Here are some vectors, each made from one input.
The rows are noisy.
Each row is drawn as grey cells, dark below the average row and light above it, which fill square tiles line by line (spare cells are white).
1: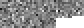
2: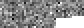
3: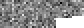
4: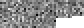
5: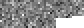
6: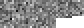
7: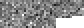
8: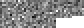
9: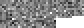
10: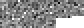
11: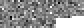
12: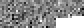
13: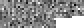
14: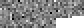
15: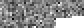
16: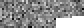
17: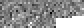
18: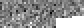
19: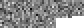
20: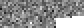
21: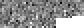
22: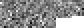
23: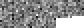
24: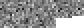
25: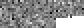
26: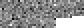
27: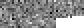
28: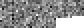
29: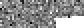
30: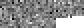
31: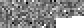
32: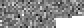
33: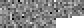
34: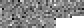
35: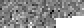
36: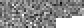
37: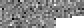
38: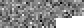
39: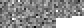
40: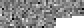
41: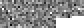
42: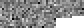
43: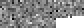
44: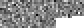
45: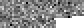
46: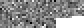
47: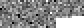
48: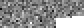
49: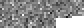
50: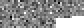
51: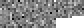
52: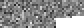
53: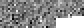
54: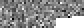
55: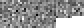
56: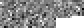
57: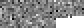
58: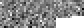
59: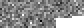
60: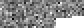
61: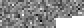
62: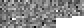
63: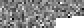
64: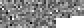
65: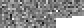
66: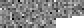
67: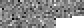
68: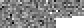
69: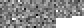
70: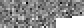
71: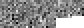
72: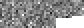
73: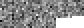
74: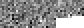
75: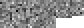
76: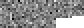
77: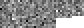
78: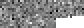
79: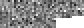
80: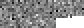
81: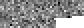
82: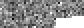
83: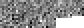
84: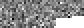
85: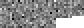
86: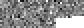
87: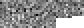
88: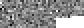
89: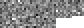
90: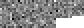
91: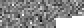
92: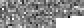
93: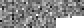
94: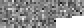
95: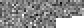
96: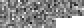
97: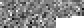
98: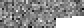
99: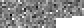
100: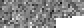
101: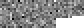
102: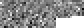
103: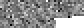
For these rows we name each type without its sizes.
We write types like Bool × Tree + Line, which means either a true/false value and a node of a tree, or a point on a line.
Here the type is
Line × (Tree + Unit).
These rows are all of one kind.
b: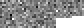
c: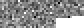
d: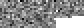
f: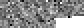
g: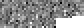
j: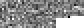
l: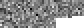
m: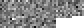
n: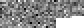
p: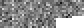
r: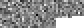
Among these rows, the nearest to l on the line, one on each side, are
g and r.
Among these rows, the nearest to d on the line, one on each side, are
c and j.
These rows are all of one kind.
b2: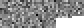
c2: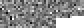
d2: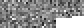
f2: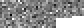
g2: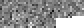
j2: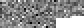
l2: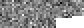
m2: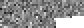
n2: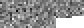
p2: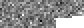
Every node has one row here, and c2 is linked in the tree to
g2 and l2.
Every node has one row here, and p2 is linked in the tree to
b2 and g2.
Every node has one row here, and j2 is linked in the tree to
f2.
